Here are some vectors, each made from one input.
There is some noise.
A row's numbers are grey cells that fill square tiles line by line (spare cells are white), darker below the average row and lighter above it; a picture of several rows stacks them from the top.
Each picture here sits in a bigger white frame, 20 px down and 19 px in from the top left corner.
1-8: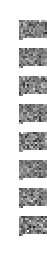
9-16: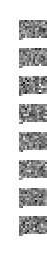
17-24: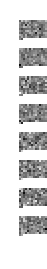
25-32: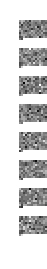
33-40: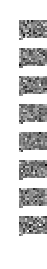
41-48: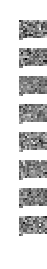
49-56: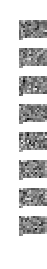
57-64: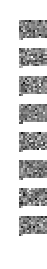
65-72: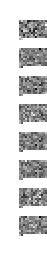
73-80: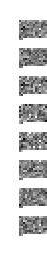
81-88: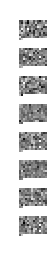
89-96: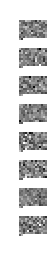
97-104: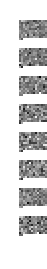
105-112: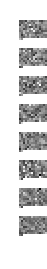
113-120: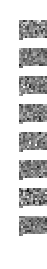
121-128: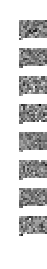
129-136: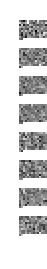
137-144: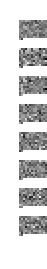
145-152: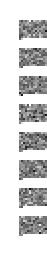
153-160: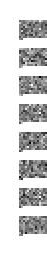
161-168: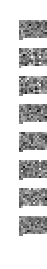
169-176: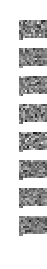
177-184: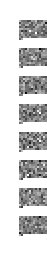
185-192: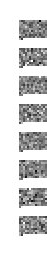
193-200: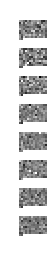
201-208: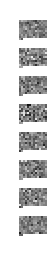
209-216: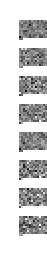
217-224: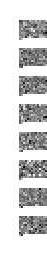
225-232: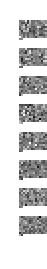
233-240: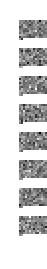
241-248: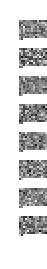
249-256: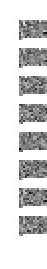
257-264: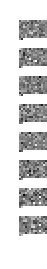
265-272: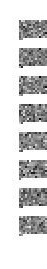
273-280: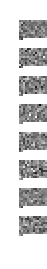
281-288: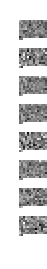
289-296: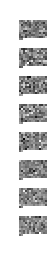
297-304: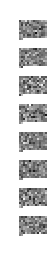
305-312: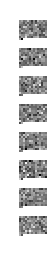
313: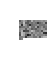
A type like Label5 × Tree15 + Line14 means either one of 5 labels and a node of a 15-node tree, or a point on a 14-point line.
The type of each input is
(Bool × Bool × Bool + Line9) × Line9.
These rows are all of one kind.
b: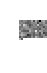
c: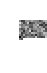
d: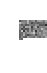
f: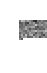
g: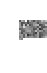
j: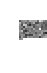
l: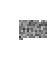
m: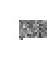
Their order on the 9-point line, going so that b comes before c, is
g, f, m, b, c, d, l, j.
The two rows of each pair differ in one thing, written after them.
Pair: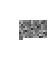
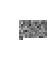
one of the three true/false values
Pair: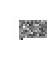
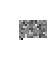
one of the three true/false values
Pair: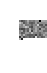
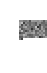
the place on the 9-point line
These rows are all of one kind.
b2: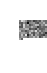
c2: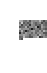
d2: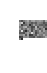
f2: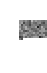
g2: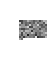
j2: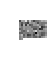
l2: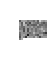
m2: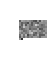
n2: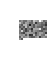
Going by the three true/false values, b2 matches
g2 and l2.
